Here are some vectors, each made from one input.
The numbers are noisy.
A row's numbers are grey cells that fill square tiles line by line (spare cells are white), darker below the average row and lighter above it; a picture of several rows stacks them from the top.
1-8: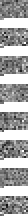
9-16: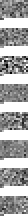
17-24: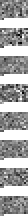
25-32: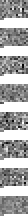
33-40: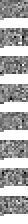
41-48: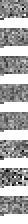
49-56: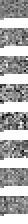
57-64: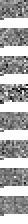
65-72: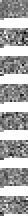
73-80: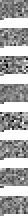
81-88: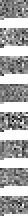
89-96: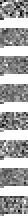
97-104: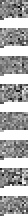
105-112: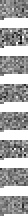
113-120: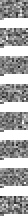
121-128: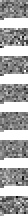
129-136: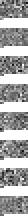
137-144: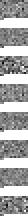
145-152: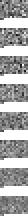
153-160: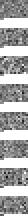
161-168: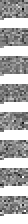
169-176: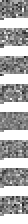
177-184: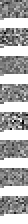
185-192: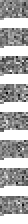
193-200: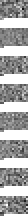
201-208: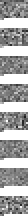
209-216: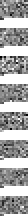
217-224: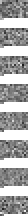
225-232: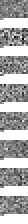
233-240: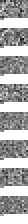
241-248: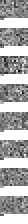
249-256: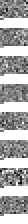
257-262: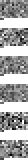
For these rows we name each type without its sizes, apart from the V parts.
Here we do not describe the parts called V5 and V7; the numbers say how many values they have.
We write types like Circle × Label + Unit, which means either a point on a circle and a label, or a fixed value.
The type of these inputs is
Bool × (Circle + Line × V5) + Label × V7.
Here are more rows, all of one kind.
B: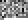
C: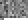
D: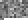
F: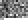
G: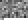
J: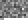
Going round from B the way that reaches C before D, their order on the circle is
B, J, C, D, F, G.
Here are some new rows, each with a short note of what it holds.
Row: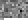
a point on a line, a true/false value and a value of V5
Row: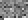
a point on a circle and a true/false value
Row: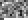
a label and a value of V7
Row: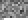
a point on a line, a true/false value and a value of V5
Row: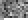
a point on a circle and a true/false value
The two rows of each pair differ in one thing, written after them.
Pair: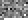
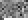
the value of V7
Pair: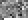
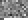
the label
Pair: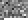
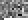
the value of V7
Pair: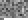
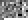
the value of V7
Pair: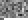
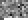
the label
